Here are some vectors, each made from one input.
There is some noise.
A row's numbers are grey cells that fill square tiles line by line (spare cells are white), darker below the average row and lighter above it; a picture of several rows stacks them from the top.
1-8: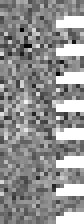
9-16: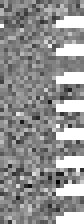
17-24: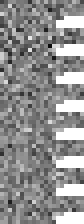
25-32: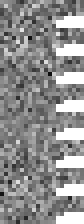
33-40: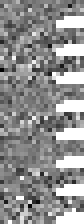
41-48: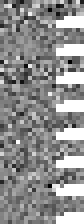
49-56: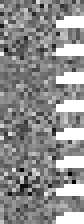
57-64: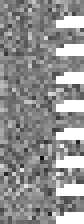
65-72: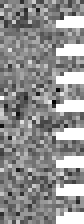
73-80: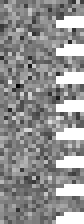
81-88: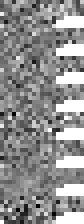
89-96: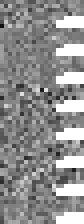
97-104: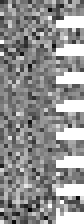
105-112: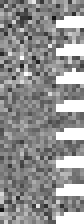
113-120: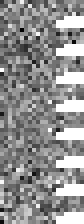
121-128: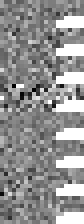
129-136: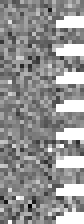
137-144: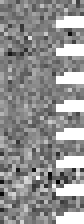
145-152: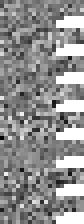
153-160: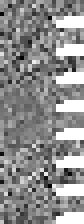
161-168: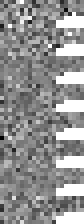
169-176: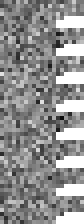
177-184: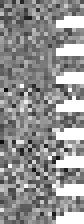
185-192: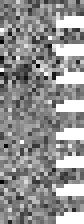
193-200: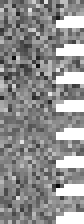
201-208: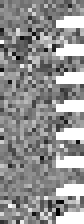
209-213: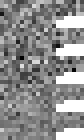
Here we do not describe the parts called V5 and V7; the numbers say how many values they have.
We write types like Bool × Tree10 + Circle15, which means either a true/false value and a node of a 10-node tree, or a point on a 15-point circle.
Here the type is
(Line6 + V5) × (Line9 + V7) + Line8 × Line8.
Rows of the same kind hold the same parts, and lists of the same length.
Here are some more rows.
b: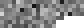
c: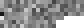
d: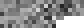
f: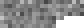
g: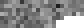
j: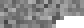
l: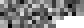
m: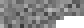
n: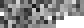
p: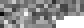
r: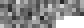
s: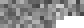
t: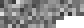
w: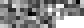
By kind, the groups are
b, d, t
c, j, m
f, s
g, l, p, w
n, r

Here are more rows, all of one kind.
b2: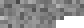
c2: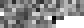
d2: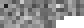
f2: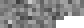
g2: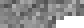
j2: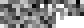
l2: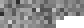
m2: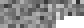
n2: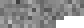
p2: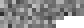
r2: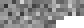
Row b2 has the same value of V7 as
d2, g2 and r2.
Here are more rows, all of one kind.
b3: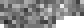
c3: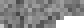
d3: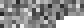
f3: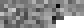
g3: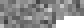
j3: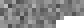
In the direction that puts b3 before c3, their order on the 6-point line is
f3, j3, d3, b3, c3, g3.
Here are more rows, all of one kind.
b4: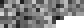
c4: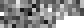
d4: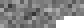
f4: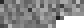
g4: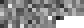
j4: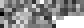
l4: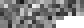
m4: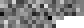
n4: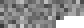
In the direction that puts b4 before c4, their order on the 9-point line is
n4, g4, b4, d4, f4, m4, j4, l4, c4.
